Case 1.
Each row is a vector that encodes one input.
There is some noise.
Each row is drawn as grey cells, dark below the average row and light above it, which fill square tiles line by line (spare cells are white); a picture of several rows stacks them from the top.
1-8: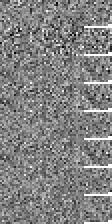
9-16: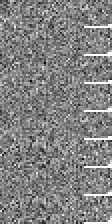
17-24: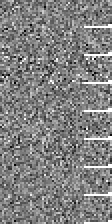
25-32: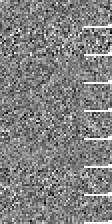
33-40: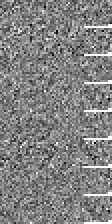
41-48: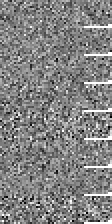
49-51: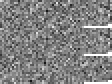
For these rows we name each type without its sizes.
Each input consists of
a point on a circle.
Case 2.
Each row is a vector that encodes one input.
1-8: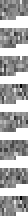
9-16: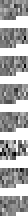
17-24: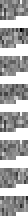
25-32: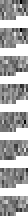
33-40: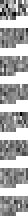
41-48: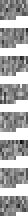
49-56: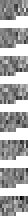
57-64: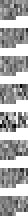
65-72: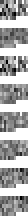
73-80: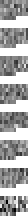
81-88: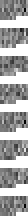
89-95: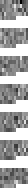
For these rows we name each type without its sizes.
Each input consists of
either a point on a circle, or a fixed value.
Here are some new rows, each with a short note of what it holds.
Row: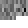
a point on a circle
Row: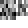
a fixed value
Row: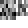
a fixed value
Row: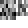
a fixed value
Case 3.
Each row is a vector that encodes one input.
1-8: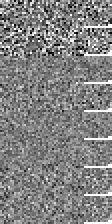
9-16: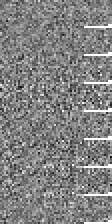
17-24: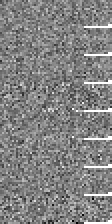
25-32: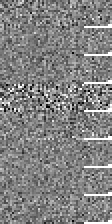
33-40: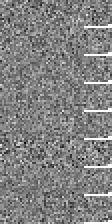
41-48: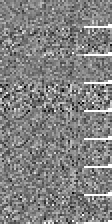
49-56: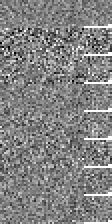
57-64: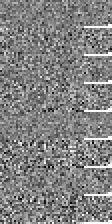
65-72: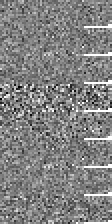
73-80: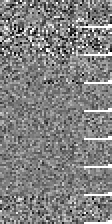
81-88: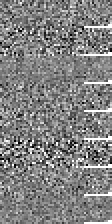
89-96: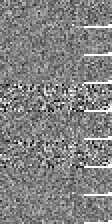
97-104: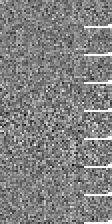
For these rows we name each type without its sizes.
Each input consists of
five true/false values.
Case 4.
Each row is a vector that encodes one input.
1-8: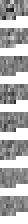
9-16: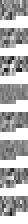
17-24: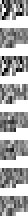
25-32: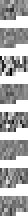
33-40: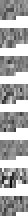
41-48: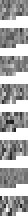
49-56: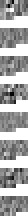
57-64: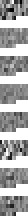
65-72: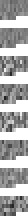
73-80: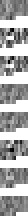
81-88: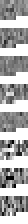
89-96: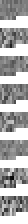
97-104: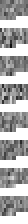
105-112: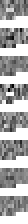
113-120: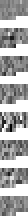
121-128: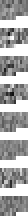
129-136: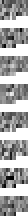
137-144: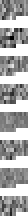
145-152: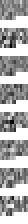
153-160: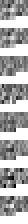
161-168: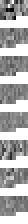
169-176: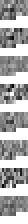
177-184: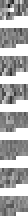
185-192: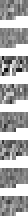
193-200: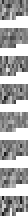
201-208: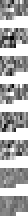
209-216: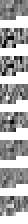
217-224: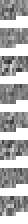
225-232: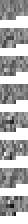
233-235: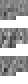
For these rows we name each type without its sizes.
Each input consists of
either a point on a circle, or a fixed value.
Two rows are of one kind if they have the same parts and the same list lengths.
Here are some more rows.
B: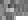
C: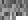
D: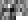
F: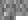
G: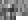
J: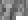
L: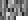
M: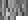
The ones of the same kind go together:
B, C, D, F, G, J
L, M

